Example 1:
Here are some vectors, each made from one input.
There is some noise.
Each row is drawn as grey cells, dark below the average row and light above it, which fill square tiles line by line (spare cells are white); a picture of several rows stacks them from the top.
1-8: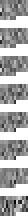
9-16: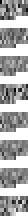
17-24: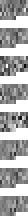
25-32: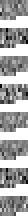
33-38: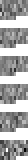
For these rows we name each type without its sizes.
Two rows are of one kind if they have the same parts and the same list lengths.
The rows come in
2 kinds.
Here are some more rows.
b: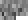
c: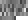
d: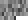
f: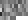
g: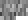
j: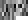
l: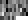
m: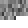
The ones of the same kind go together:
b, c, d, f, g, m
j, l

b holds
three true/false values.
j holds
a label.
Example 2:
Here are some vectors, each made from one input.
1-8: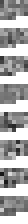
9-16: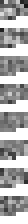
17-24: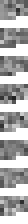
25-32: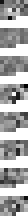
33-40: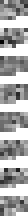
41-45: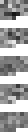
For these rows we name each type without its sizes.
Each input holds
a true/false value, together with either a fixed value, or a node of a tree.
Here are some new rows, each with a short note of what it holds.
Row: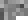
a node of a tree and a true/false value
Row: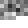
a true/false value
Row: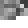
a true/false value
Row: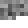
a node of a tree and a true/false value
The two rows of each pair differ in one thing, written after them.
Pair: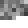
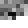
the true/false value
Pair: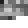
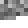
the node of the tree
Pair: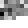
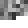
the true/false value
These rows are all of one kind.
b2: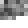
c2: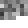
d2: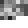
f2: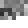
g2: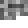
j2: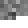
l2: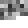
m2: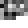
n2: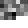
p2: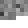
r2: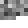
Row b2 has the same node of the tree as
c2 and m2.
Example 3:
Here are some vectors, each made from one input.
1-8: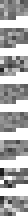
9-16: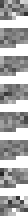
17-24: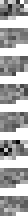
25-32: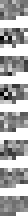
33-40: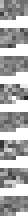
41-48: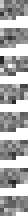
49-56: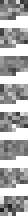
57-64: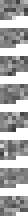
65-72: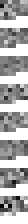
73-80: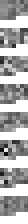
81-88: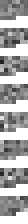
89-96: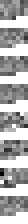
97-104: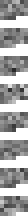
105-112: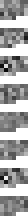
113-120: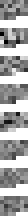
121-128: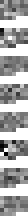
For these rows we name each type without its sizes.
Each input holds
either a fixed value, or a node of a tree, or four true/false values.
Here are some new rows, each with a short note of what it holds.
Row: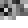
a fixed value
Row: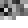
a fixed value
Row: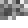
a node of a tree
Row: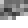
four true/false values
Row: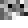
a node of a tree
